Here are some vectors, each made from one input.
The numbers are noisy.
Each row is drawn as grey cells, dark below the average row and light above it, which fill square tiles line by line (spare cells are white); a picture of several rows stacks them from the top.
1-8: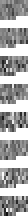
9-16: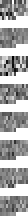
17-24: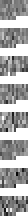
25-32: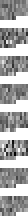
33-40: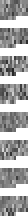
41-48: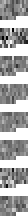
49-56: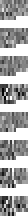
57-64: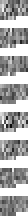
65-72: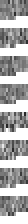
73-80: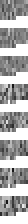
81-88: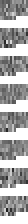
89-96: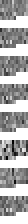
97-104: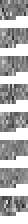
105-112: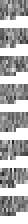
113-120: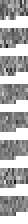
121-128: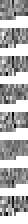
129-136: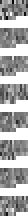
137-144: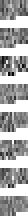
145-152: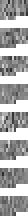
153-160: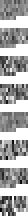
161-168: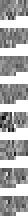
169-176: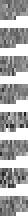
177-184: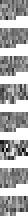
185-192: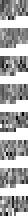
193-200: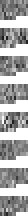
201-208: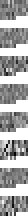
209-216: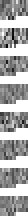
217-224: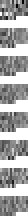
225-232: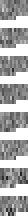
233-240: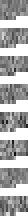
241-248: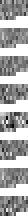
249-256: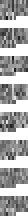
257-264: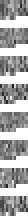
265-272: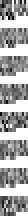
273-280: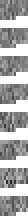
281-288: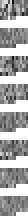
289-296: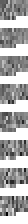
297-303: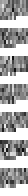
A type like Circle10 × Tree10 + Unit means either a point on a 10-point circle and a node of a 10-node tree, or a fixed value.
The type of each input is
Line4 + List2(Line6).
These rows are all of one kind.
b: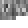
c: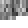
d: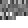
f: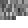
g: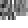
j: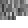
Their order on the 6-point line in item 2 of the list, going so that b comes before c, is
b, c, g, d, f, j.
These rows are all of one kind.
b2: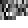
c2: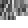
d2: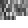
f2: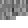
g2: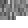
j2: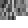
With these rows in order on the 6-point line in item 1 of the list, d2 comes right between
g2 and j2.
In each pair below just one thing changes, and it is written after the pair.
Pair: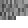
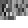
the place on the 6-point line in item 2 of the list
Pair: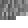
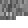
the place on the 6-point line in item 1 of the list
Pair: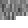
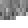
the place on the 6-point line in item 1 of the list
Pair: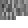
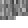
the place on the 6-point line in item 2 of the list
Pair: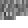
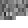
the place on the 6-point line in item 1 of the list
